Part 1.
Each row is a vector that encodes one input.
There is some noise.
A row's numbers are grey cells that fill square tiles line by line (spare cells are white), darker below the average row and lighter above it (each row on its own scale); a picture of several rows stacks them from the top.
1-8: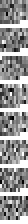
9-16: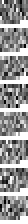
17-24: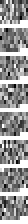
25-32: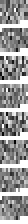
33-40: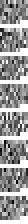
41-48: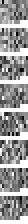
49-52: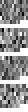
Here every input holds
one of 8 labels.
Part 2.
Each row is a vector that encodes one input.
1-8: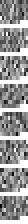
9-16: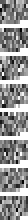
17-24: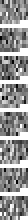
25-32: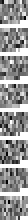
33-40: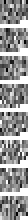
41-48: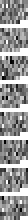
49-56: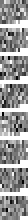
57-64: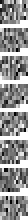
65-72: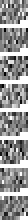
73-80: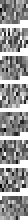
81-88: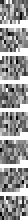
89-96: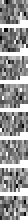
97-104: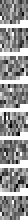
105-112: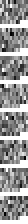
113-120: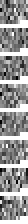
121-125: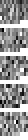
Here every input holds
one of 8 labels.
